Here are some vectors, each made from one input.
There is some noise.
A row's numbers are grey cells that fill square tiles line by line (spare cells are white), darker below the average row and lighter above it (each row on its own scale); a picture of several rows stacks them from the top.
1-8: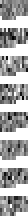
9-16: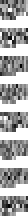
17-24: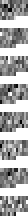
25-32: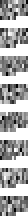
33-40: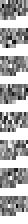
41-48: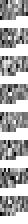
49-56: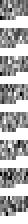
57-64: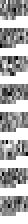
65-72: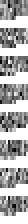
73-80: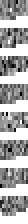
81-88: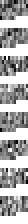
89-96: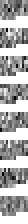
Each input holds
a point on each of two 6-point circles and a node of a 10-node tree.
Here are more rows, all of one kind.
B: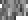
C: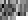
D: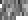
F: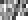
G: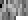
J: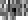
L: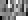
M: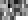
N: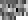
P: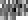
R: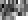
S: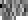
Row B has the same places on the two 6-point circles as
D and N.
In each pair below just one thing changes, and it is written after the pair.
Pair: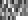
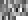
the node of the tree
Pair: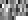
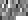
the place on one of the two 6-point circles
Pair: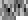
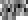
the node of the tree
